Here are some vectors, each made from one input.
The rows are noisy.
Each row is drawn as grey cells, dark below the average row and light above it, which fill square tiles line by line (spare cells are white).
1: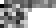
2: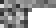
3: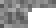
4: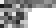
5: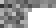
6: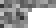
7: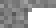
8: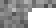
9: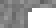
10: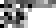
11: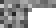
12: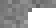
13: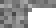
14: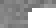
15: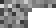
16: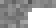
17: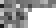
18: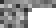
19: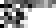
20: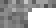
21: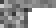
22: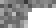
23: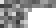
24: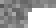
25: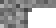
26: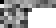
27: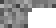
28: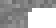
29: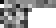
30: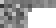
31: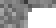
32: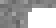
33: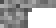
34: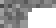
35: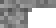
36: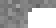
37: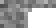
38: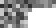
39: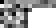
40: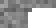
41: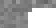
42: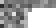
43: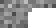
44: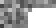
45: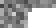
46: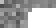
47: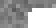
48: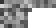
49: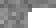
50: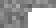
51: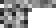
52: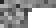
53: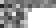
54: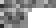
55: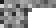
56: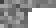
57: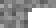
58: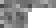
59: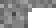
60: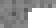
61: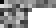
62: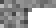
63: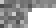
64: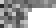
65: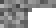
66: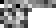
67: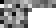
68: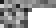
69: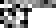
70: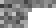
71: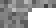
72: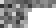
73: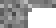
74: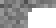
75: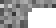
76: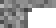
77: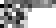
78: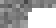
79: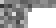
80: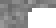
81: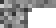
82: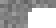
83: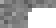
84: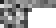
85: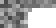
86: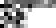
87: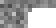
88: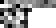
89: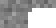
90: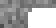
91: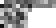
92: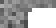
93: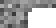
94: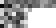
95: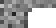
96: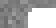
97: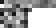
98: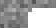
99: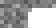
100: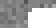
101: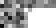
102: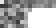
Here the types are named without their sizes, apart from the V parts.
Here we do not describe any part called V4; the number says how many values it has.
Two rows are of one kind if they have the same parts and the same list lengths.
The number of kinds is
2.
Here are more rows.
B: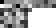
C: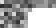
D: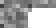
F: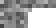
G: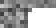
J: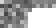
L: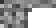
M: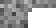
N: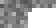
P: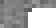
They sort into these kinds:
B, C, G, J, L, N, P
D, F, M

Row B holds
a point on a line and four true/false values.
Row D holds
a point on a line and a value of V4.
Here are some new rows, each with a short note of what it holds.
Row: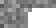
a point on a line and a value of V4
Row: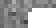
a point on a line and a value of V4
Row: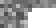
a point on a line and four true/false values
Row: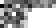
a point on a line and four true/false values
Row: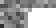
a point on a line and a value of V4
